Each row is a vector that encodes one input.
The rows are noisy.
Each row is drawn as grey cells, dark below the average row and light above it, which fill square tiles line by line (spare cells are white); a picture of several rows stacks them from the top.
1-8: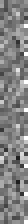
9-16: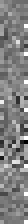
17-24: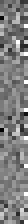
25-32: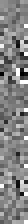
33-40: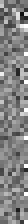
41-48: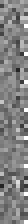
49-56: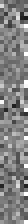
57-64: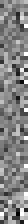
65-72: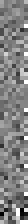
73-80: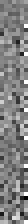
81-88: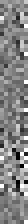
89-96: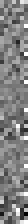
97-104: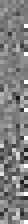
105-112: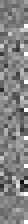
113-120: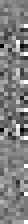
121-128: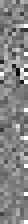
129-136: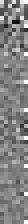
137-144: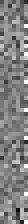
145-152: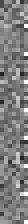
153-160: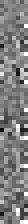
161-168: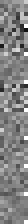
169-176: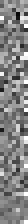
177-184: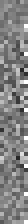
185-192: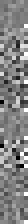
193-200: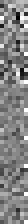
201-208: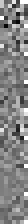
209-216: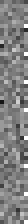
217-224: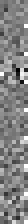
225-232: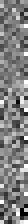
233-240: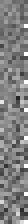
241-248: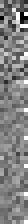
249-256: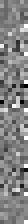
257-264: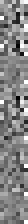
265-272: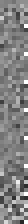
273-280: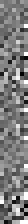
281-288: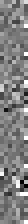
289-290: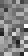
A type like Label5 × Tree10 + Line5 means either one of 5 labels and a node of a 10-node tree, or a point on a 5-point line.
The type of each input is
(Bool × Bool × Bool + Unit) × Label5.
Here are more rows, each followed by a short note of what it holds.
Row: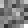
one of 5 labels
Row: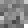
one of 5 labels
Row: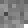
one of 5 labels and three true/false values
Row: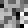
one of 5 labels and three true/false values
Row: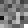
one of 5 labels
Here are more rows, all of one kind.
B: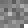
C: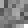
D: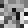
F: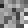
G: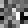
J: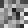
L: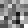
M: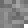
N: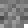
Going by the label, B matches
C and G.
